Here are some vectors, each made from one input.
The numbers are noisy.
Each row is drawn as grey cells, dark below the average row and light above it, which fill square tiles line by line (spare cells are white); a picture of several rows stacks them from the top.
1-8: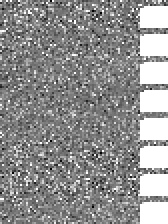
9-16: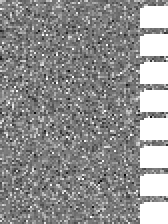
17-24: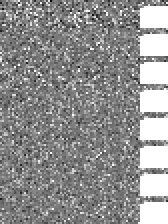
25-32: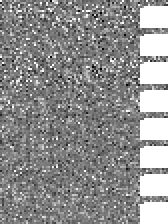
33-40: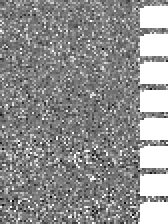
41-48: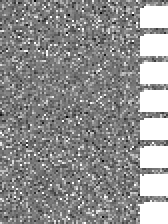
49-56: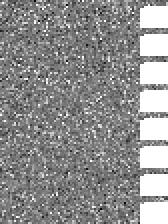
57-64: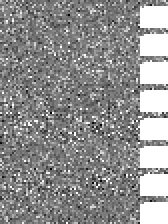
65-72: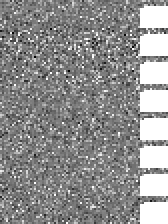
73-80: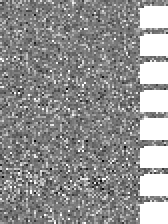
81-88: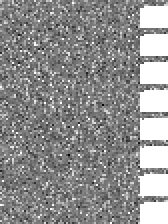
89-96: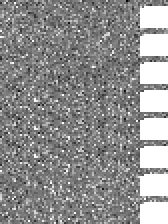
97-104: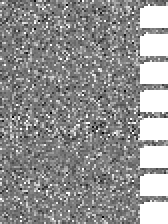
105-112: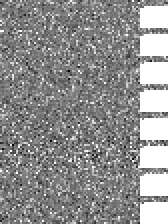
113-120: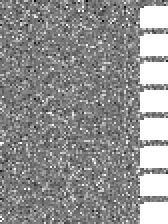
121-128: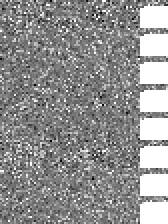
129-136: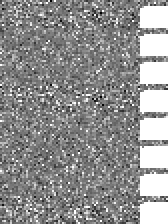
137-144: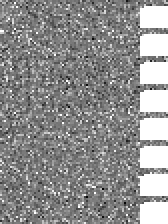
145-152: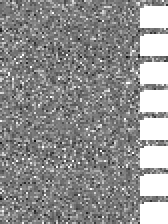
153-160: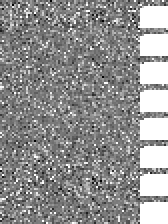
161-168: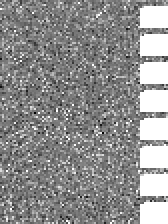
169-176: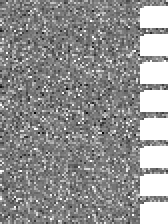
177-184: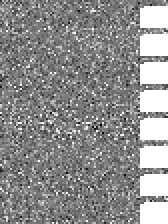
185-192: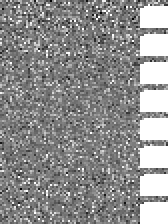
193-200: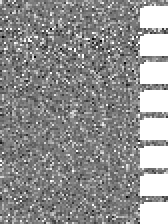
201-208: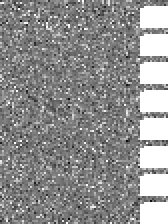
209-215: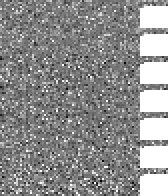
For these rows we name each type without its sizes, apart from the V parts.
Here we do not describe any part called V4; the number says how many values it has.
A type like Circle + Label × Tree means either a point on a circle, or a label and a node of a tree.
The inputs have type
(Bool × Bool × Bool + Line) × (Line + V4) + Label.
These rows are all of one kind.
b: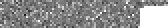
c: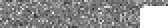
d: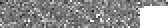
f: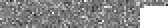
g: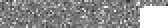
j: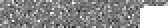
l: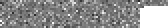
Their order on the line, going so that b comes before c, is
b, j, c, f, g, l, d.
